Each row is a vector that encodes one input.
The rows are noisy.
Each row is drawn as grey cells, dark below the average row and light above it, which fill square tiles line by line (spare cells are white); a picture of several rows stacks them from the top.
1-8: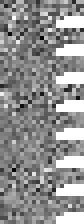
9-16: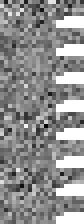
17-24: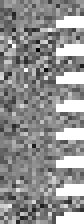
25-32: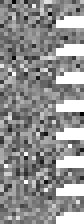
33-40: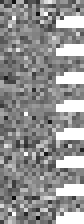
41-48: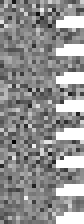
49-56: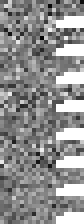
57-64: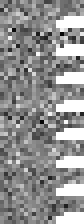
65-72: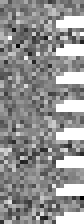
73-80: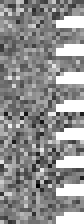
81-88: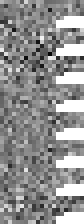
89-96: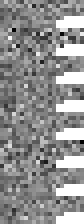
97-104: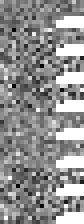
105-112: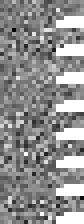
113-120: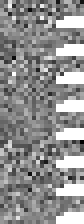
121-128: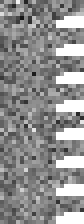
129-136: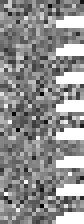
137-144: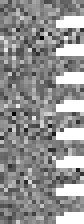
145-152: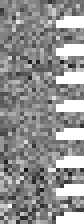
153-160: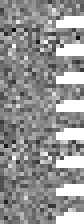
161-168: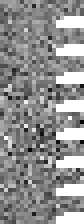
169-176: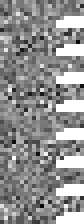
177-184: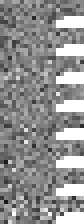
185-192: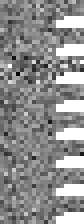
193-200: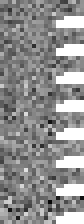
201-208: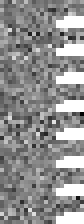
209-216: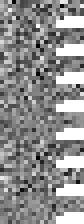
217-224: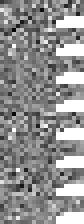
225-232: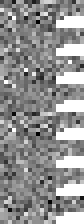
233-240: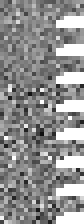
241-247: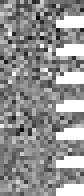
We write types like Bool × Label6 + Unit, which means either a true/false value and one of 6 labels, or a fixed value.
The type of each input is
Circle10 + Line11 + List3(Line9).
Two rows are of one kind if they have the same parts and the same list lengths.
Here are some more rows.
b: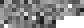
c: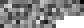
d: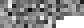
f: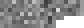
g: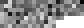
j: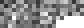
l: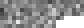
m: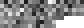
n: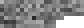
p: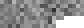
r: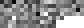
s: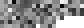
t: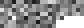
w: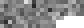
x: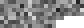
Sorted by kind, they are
b, c, d, g, j, r, t
f, n, p
l
m, s
w
x

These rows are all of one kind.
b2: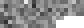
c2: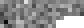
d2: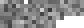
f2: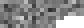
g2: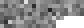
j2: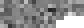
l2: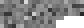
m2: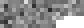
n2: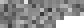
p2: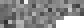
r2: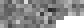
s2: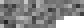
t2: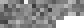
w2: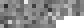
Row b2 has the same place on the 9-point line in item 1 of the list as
g2, m2, t2 and w2.
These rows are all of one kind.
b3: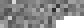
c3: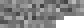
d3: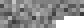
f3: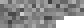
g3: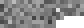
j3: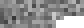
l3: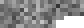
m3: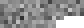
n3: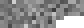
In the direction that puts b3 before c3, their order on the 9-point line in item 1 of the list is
d3, b3, n3, g3, c3, l3, f3, m3, j3.
